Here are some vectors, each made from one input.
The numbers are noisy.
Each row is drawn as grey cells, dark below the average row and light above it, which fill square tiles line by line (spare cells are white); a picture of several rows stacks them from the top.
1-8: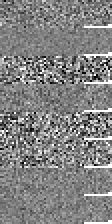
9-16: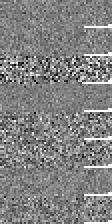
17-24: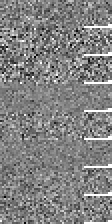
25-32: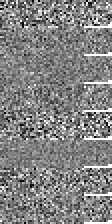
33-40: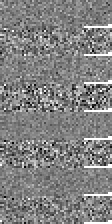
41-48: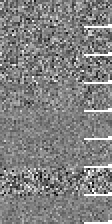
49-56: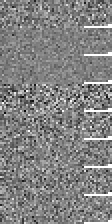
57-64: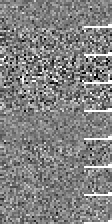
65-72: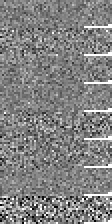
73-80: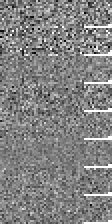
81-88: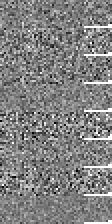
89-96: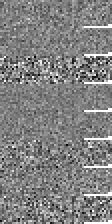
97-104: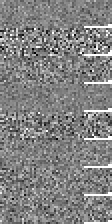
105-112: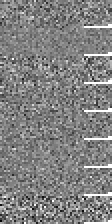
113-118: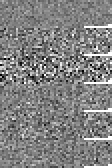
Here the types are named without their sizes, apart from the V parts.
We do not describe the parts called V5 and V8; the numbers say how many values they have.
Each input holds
a value of V5 and a value of V8, together with either a label, or four true/false values.
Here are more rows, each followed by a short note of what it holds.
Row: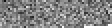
a label, a value of V5 and a value of V8
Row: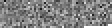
a label, a value of V5 and a value of V8
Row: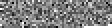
four true/false values, a value of V5 and a value of V8
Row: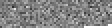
a label, a value of V5 and a value of V8
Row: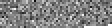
a label, a value of V5 and a value of V8
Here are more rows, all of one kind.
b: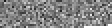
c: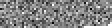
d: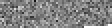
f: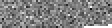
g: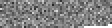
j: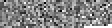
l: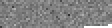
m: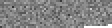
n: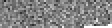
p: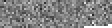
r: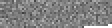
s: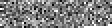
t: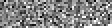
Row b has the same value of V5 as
c, d, f and t.
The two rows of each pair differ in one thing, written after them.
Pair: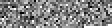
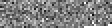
the value of V5
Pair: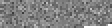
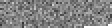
the value of V8
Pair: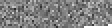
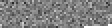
the value of V8
